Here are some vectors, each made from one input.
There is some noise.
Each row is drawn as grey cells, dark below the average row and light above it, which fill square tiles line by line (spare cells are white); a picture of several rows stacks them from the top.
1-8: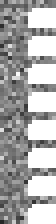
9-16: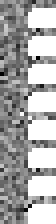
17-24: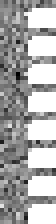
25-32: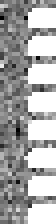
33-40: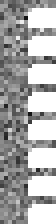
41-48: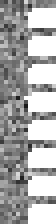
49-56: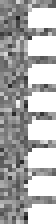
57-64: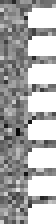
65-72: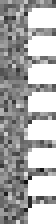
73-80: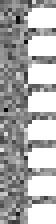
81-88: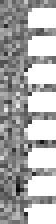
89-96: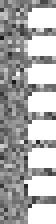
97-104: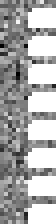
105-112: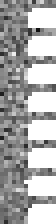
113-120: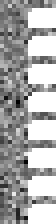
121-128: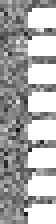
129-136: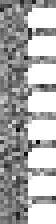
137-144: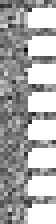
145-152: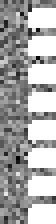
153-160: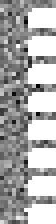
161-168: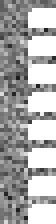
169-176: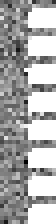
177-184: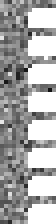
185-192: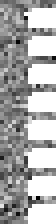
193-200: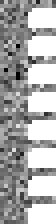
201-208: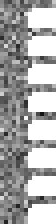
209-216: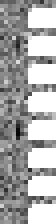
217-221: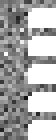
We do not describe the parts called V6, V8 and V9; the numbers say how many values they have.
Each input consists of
two labels (each one of 5), a true/false value, a value of V6, a value of V8 and a value of V9.
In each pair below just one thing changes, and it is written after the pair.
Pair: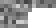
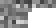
the true/false value
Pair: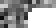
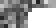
the value of V9
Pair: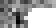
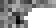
the value of V8
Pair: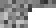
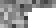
the value of V6
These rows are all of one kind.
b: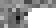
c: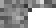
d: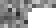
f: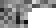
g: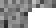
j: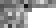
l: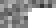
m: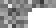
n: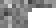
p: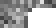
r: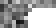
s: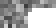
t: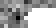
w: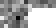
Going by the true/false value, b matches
c, d and g.
